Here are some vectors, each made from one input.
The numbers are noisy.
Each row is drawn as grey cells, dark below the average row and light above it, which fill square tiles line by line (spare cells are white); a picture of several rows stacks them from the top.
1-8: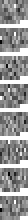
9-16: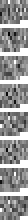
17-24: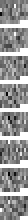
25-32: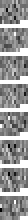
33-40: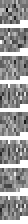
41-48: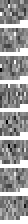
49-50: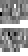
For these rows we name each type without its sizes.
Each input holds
a label.
